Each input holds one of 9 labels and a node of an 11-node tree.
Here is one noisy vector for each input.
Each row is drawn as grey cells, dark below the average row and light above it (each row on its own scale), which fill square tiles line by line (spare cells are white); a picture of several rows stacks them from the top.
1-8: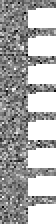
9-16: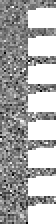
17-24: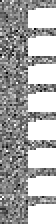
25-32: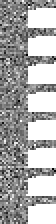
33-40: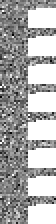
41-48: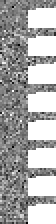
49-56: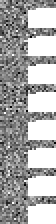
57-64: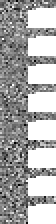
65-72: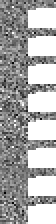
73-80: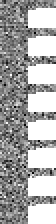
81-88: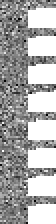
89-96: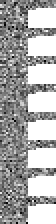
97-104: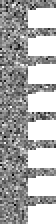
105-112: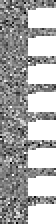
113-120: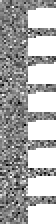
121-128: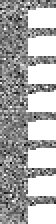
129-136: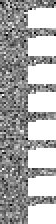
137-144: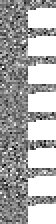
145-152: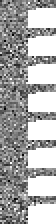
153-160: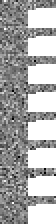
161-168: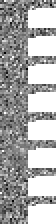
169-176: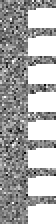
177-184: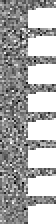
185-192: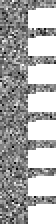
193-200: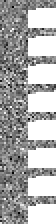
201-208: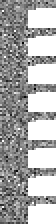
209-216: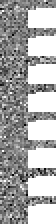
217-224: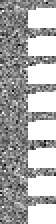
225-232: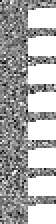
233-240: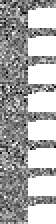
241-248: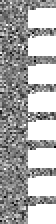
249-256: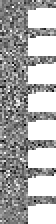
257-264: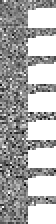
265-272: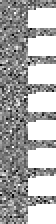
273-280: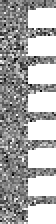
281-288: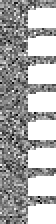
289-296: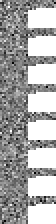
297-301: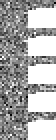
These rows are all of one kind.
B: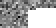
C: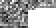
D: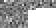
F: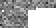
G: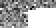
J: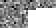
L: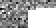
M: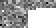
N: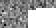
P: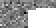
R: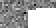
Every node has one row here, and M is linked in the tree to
B, L and N.
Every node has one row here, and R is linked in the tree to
N.
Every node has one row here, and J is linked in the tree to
C.
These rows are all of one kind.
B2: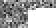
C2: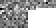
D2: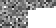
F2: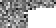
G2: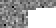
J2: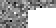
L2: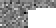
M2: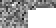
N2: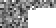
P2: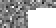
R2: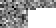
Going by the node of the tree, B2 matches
L2, N2 and R2.
